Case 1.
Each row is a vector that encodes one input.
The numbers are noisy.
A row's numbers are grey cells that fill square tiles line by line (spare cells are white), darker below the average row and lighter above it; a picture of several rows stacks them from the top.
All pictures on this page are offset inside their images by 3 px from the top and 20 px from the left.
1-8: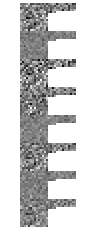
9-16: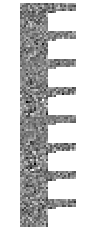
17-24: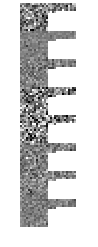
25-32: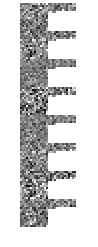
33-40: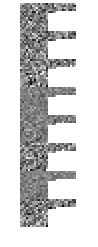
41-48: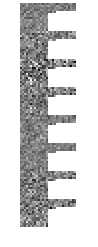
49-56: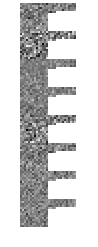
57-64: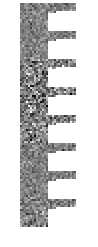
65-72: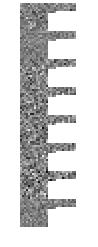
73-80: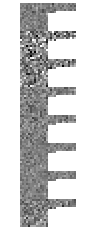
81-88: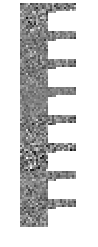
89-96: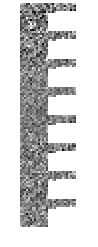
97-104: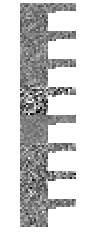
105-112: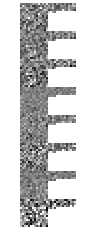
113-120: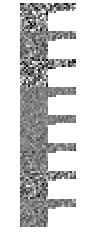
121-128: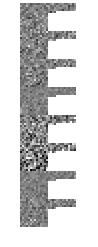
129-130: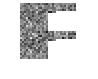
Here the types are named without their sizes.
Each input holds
a node of a tree, together with either a fixed value, or four true/false values.
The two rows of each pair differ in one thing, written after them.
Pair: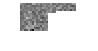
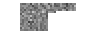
one of the four true/false values
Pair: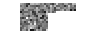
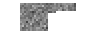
the node of the tree
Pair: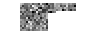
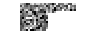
the node of the tree
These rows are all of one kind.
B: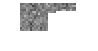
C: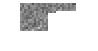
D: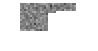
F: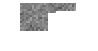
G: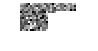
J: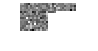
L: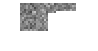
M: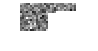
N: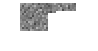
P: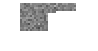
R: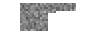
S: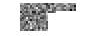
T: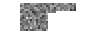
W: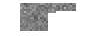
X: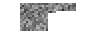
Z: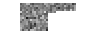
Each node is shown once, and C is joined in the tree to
D and N.
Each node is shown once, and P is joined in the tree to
R and Z.
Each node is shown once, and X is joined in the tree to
J.
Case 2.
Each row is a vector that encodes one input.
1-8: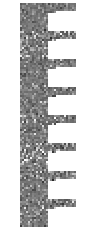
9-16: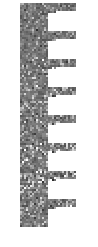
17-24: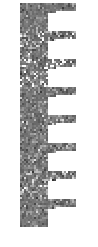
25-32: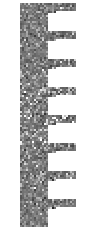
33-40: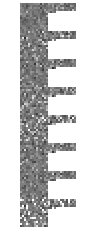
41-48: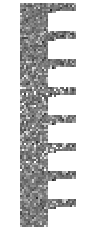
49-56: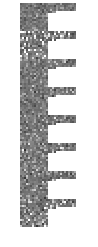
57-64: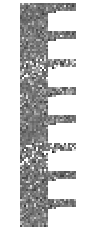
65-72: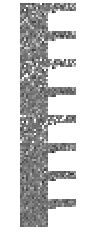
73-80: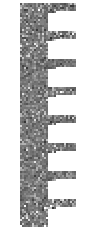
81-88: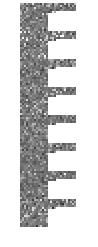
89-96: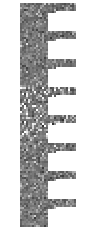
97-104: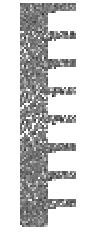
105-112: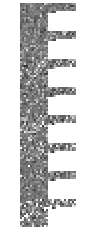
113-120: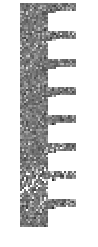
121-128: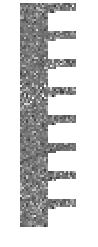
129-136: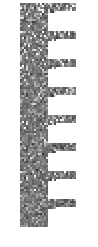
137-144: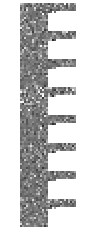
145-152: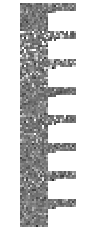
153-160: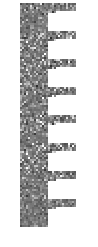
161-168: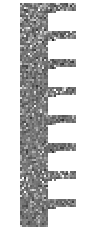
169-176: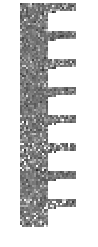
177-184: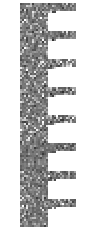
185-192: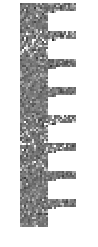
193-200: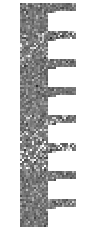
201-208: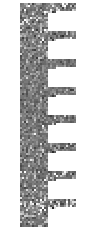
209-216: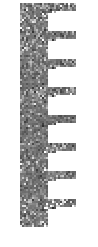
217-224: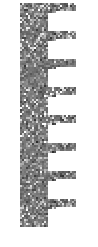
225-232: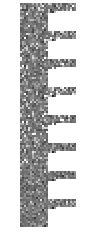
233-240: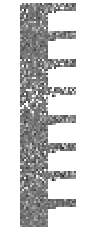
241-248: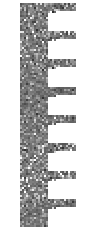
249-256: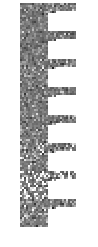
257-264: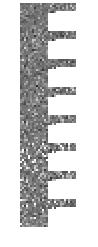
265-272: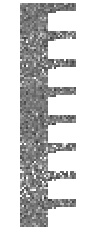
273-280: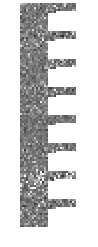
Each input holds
either a point on an 8-point circle, or four true/false values.
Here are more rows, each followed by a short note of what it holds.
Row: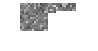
four true/false values
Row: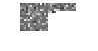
a point on an 8-point circle
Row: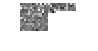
a point on an 8-point circle
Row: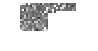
a point on an 8-point circle
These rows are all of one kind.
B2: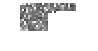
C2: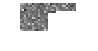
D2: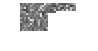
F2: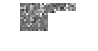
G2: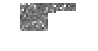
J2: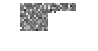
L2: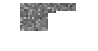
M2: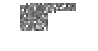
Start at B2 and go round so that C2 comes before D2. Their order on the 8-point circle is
B2, C2, L2, J2, M2, G2, D2, F2.
